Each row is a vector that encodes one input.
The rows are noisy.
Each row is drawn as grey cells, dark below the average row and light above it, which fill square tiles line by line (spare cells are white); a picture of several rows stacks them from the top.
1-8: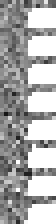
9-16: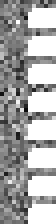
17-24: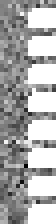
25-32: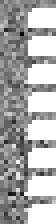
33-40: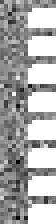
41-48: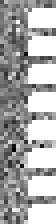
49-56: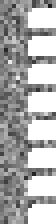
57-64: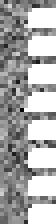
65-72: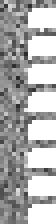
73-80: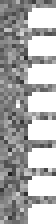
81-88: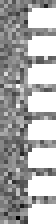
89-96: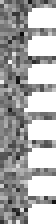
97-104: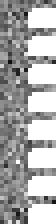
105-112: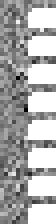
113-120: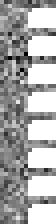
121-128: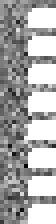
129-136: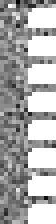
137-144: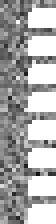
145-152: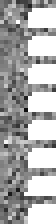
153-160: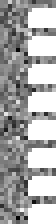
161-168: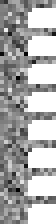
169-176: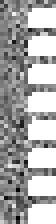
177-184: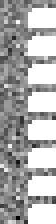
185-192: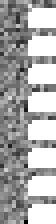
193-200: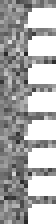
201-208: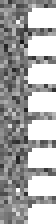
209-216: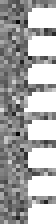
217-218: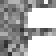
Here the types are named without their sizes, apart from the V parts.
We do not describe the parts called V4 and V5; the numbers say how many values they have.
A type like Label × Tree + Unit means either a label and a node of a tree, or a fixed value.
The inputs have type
(Bool × Bool × Bool × Bool × V5 + List(V4)) × Label × Label.
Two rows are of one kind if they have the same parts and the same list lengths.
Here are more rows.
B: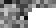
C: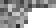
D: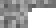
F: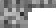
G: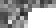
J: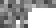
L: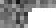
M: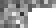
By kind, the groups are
B
C, D, F, M
G, J
L

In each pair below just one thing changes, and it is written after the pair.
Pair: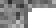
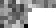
the value of V4 in item 1 of the list
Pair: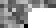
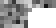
the value of V4 in item 1 of the list
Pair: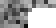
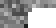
the value of V4 in item 2 of the list
